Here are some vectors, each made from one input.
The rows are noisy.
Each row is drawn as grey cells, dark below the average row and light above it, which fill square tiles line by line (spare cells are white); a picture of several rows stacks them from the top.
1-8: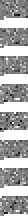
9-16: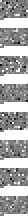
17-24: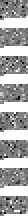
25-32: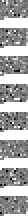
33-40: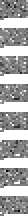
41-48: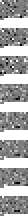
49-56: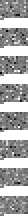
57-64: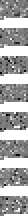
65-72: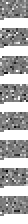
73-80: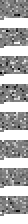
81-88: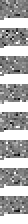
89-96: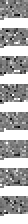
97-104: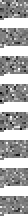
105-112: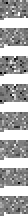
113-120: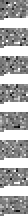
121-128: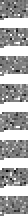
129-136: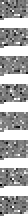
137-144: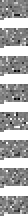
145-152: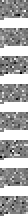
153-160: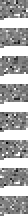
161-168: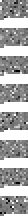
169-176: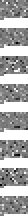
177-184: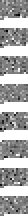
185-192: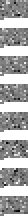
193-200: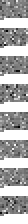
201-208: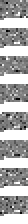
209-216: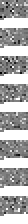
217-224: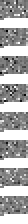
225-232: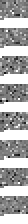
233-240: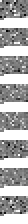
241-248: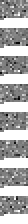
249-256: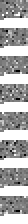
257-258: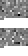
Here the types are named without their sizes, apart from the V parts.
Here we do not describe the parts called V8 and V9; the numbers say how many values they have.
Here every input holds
a label and a point on a line, together with either a point on a line and a value of V8, or a value of V9.
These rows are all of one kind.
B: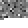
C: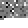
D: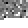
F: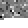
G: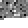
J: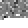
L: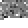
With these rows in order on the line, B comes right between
C and G.
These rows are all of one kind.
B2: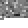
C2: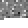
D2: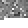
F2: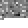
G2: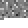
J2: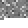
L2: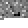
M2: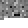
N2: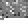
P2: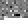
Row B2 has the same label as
F2, L2 and N2.
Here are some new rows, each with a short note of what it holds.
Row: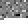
a label, a point on each of two lines and a value of V8
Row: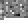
a label, a point on each of two lines and a value of V8
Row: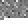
a label, a point on each of two lines and a value of V8
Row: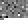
a label, a point on a line and a value of V9
